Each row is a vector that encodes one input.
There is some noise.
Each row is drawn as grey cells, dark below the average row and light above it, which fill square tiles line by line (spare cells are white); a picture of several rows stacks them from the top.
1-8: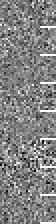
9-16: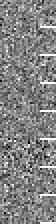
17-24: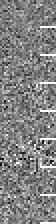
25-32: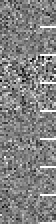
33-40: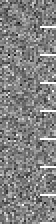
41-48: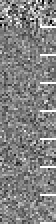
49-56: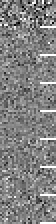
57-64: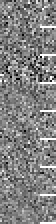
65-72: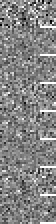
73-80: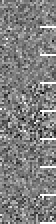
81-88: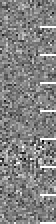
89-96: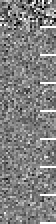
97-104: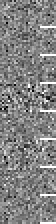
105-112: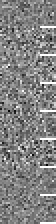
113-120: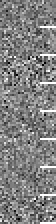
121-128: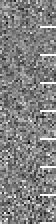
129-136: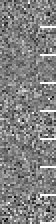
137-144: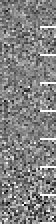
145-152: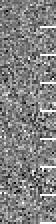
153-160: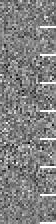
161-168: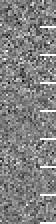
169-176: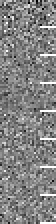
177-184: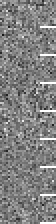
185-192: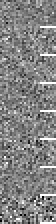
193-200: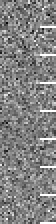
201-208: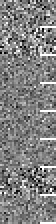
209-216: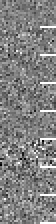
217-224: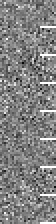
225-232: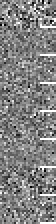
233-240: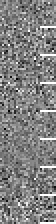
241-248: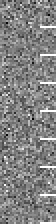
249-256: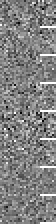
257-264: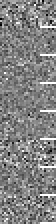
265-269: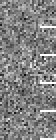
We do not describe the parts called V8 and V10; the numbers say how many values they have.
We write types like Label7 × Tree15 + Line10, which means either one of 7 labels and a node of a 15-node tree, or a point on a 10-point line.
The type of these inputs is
Bool × Label11 + Unit + V8 × V10.
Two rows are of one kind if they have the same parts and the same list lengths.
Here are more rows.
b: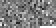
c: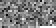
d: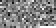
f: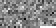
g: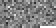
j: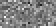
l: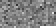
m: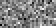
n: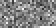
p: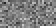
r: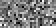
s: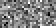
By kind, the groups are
b, c, g, l, p, r, s
d
f, j, m, n

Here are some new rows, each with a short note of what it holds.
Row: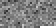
one of 11 labels and a true/false value
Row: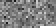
one of 11 labels and a true/false value
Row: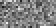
a value of V8 and a value of V10
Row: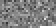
one of 11 labels and a true/false value
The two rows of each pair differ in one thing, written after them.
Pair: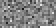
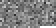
the true/false value
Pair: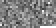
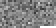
the true/false value
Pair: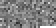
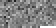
the true/false value
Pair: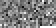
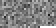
the true/false value
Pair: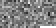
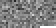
the true/false value
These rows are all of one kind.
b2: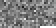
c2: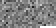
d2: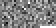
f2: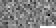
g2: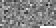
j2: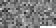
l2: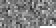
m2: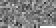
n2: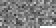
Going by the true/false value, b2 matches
c2 and g2.
